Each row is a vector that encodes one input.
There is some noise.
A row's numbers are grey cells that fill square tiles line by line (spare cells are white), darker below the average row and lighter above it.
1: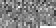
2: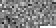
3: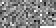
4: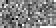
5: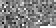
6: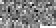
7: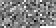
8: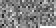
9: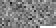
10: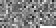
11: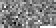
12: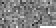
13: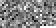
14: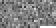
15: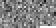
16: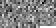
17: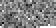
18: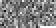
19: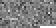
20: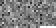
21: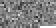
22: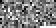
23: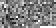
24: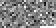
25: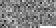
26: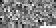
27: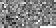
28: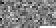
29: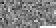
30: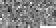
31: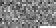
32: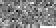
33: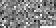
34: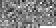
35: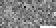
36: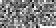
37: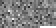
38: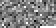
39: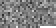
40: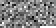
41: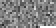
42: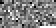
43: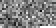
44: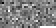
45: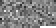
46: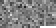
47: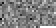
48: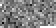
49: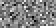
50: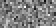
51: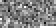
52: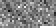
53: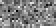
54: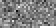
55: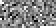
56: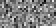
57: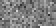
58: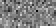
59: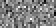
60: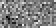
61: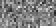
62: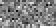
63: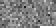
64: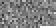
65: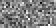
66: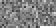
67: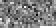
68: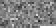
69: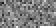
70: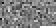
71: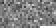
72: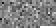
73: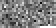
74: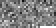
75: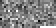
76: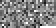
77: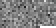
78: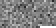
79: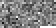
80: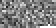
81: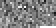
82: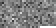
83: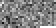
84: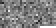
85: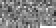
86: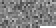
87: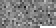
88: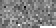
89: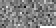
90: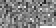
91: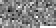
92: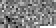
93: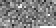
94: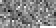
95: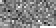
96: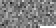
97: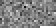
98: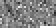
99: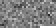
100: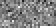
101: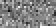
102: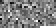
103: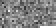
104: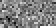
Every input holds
one of 4 labels, two labels (each one of 5) and a point on a 5-point line, together with either a fixed value, or two labels (each one of 5).
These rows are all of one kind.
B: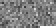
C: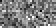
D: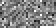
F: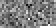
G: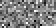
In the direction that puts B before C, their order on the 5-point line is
D, B, G, C, F.
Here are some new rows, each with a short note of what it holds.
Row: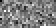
one of 4 labels, four labels (each one of 5) and a point on a 5-point line
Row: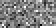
one of 4 labels, four labels (each one of 5) and a point on a 5-point line
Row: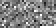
one of 4 labels, four labels (each one of 5) and a point on a 5-point line
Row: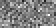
one of 4 labels, four labels (each one of 5) and a point on a 5-point line
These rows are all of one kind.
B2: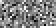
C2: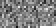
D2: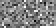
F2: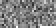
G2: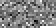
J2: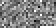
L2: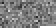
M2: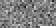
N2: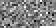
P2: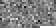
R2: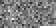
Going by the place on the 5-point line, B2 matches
D2, N2 and R2.
